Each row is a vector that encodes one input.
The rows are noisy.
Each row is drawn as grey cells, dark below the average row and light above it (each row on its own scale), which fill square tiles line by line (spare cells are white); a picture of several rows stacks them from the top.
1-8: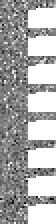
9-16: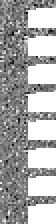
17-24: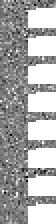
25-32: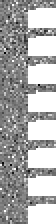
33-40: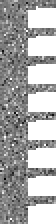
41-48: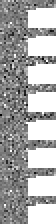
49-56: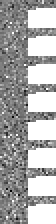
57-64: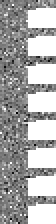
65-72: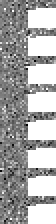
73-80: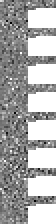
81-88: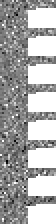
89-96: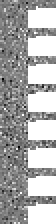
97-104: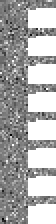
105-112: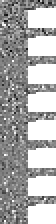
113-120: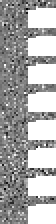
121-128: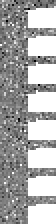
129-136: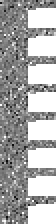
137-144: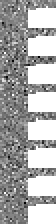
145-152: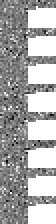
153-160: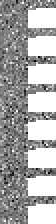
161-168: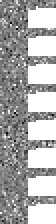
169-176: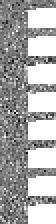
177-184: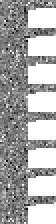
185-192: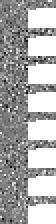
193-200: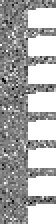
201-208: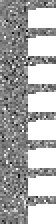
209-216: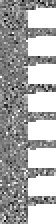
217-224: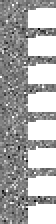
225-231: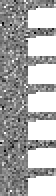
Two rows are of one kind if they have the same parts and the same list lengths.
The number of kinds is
2.
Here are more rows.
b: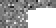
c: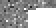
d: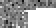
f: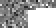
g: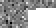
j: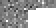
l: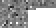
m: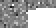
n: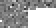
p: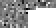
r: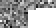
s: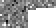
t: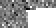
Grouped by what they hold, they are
b, c, j, m
d, f, g, l, n, p, r, s, t

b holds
one of 4 labels and one of 7 labels.
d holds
one of 7 labels and three true/false values.
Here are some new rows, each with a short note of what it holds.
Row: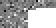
one of 4 labels and one of 7 labels
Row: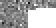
one of 4 labels and one of 7 labels
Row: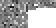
one of 4 labels and one of 7 labels
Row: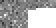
one of 4 labels and one of 7 labels
